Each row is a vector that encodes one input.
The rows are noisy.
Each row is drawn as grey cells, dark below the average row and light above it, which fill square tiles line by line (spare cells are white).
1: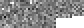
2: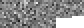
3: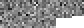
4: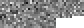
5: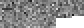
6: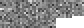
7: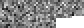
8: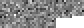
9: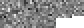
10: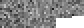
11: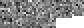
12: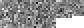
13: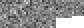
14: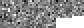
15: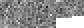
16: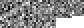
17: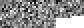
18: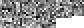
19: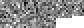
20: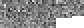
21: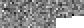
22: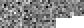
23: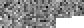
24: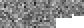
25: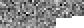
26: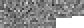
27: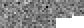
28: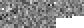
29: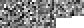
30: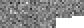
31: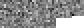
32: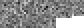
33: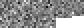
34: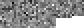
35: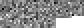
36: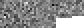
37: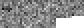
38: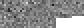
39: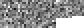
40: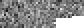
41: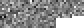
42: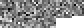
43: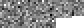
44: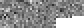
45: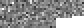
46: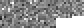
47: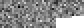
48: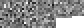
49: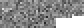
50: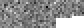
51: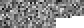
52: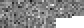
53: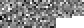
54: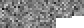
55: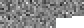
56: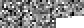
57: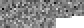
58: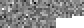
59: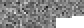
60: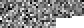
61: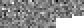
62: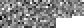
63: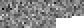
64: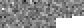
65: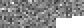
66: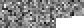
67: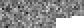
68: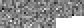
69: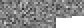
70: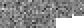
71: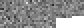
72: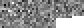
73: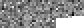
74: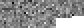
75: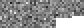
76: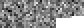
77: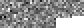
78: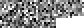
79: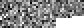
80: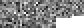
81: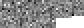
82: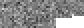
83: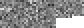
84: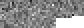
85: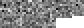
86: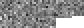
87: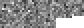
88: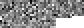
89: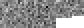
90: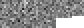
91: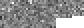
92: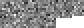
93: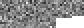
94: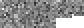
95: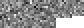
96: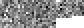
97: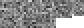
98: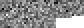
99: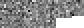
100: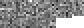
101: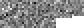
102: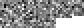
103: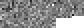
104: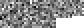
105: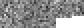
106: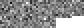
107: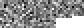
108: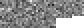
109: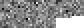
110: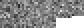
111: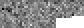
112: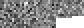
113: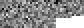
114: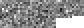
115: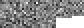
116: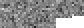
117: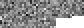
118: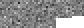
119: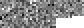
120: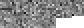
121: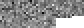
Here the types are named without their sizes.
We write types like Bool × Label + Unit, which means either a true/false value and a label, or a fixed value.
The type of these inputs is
(Bool × Bool × Bool × Bool + Unit) × Label × Line.
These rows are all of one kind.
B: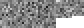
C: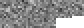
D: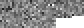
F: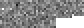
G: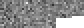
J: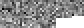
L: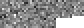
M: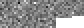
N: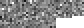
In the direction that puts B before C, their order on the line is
J, D, G, M, B, F, C, N, L.
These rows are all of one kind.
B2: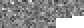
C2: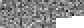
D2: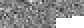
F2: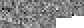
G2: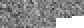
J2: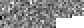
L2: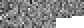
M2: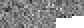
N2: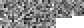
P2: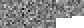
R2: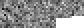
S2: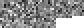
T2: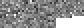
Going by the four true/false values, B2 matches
F2, R2 and T2.
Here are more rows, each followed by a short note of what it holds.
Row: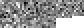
a label and a point on a line
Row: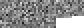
a label, a point on a line and four true/false values
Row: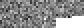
a label and a point on a line
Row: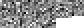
a label and a point on a line
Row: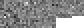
a label, a point on a line and four true/false values
